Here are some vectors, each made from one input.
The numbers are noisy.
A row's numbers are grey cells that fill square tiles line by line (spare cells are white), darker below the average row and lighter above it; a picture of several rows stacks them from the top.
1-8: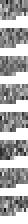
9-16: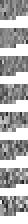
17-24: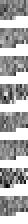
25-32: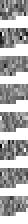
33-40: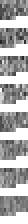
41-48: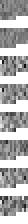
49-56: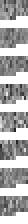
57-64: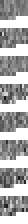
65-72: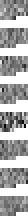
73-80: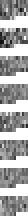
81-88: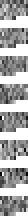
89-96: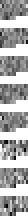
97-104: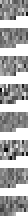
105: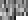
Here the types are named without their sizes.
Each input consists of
either a point on a line and a true/false value, or a node of a tree.
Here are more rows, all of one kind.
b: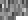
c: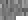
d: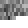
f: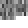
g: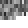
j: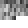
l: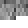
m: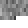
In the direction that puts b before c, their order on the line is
f, b, l, g, m, c, d, j.
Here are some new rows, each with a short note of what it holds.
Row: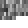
a point on a line and a true/false value
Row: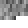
a point on a line and a true/false value
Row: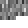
a point on a line and a true/false value
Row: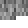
a point on a line and a true/false value
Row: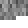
a node of a tree
